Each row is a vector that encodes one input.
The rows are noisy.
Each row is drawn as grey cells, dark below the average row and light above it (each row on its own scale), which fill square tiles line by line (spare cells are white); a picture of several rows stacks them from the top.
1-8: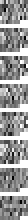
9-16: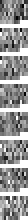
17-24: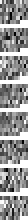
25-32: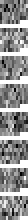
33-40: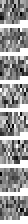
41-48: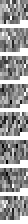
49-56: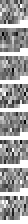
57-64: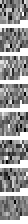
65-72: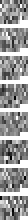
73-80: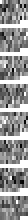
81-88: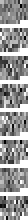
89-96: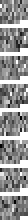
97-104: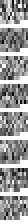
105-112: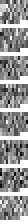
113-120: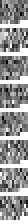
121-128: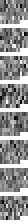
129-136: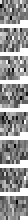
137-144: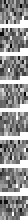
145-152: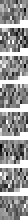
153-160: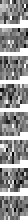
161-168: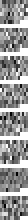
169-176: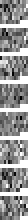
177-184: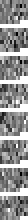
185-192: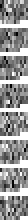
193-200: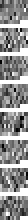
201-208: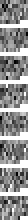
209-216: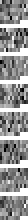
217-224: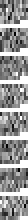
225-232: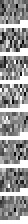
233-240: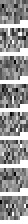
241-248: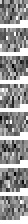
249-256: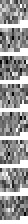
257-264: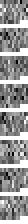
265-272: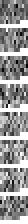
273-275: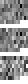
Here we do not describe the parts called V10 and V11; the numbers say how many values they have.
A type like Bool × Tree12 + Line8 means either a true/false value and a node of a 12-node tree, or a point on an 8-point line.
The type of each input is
Bool × V10 × V11 + Tree14.
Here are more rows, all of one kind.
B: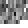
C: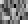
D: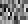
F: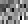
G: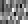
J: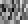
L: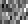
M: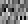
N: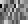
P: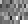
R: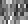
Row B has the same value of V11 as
J, L and M.
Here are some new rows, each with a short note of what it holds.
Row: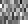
a node of a 14-node tree
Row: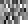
a node of a 14-node tree
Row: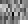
a node of a 14-node tree
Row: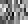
a node of a 14-node tree
